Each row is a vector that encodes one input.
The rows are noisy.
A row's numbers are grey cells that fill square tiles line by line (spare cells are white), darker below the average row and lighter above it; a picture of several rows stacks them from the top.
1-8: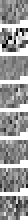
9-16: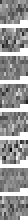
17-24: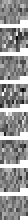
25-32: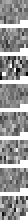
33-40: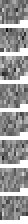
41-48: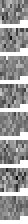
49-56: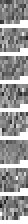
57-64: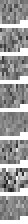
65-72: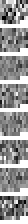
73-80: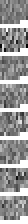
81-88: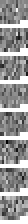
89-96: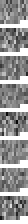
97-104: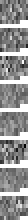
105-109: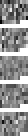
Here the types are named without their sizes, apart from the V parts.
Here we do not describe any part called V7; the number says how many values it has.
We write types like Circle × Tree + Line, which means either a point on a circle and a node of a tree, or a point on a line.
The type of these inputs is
Line × (Tree × V7 + Unit).
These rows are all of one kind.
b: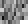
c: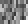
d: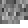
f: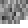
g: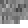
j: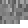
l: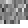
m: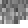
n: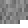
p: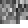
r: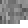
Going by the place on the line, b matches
d, l and n.
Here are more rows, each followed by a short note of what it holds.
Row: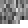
a point on a line
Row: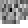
a point on a line, a node of a tree and a value of V7
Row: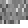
a point on a line, a node of a tree and a value of V7
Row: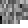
a point on a line, a node of a tree and a value of V7
